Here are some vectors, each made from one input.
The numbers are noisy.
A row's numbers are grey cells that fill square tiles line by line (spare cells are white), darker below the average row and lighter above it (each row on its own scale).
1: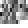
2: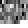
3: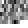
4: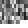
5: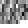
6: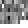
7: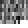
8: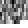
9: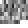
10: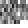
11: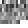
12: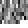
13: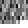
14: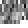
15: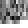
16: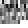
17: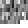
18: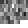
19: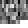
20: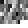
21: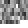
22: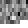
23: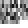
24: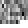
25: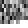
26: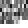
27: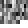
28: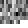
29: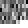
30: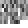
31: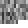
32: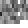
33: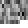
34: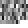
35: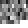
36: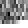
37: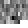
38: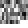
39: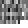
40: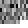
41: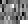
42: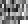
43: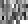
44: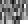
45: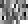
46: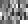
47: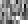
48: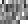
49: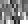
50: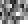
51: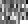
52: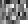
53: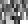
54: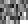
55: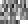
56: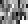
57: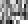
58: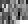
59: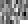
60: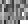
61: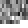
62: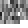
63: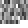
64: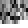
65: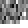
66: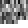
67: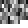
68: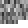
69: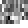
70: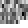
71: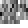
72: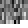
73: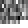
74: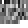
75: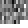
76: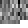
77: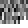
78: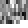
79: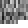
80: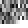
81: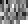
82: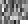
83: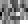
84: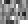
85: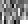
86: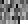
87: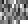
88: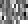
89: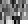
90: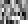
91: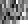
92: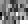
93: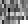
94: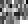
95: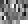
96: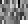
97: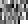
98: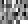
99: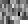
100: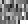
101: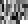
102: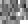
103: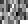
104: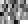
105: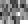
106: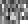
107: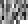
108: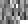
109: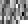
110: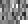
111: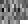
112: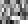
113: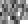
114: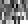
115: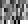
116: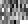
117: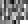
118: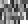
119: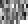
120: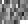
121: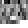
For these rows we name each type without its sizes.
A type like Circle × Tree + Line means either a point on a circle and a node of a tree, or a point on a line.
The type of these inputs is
Bool × (Label × Label × Label + Unit).
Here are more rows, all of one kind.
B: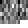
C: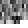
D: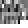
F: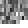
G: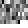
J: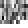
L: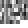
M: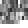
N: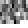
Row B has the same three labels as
F, L and N.
